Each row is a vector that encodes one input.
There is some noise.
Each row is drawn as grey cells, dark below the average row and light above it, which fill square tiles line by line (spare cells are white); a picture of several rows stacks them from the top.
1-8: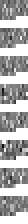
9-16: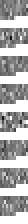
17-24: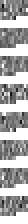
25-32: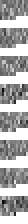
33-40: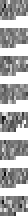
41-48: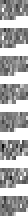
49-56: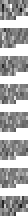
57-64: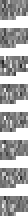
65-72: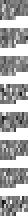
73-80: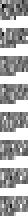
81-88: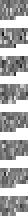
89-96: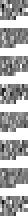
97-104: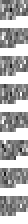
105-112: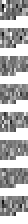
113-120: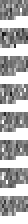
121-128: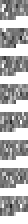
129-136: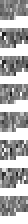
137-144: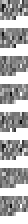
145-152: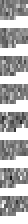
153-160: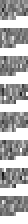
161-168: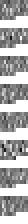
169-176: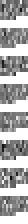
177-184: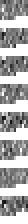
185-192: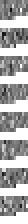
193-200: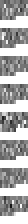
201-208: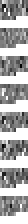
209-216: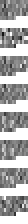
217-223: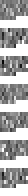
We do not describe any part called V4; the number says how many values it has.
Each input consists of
either a true/false value and two values of V4, or a list of up to two points on a 7-point line.
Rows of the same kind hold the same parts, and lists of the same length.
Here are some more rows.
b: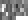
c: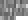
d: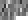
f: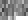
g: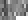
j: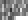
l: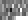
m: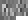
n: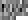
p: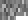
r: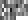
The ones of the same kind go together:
b, m, p
c, d, f, g, j, l
n
r

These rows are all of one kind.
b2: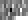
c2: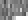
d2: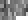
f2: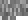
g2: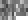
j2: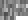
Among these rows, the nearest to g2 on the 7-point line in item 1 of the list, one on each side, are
d2 and f2.
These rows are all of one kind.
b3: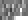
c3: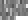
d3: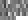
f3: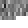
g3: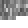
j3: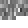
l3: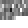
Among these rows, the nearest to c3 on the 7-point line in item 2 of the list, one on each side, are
b3 and d3.
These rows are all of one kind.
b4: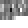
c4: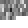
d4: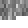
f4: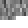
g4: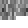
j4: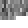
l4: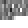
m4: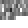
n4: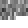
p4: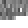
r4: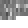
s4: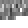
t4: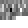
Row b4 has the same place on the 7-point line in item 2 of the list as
g4, j4, l4 and n4.
